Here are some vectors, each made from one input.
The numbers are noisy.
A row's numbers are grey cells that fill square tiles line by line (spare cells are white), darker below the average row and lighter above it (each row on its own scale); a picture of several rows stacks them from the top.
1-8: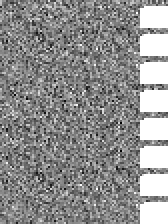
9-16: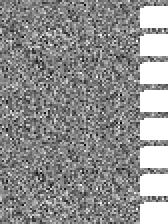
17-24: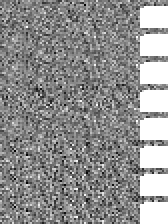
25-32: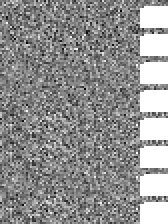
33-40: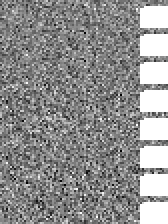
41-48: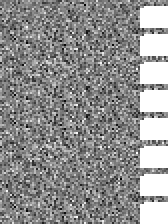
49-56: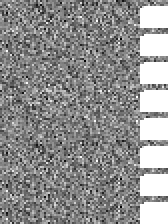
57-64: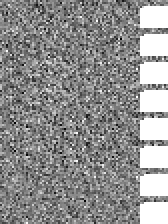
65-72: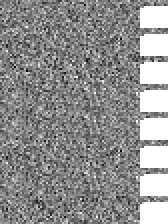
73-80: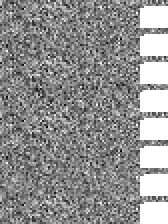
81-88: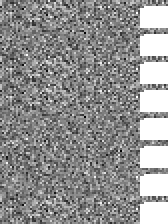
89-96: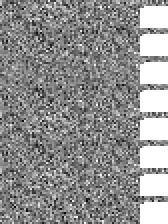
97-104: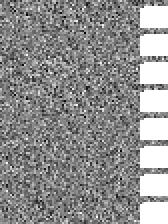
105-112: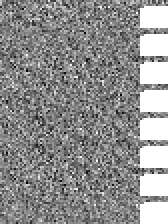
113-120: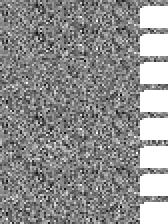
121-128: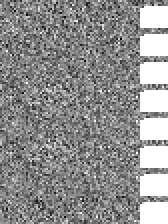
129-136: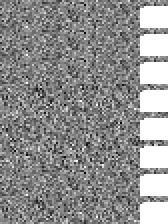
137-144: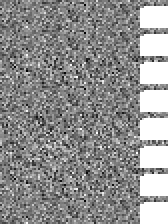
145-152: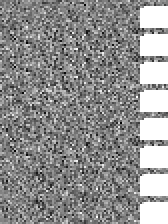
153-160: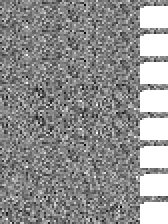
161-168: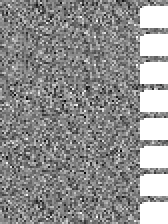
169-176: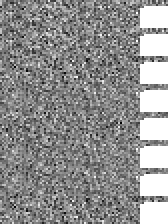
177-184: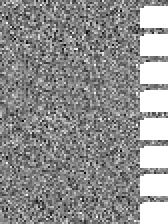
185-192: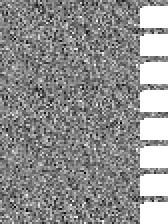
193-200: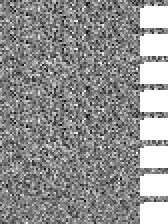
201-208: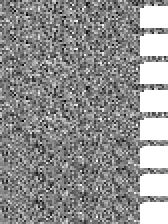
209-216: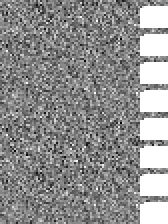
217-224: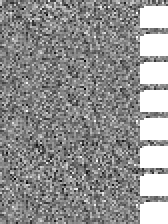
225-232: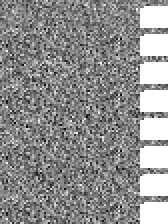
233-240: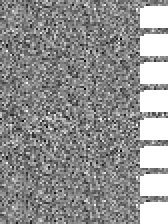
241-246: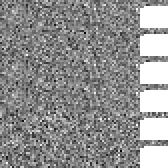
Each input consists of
one of 6 labels.
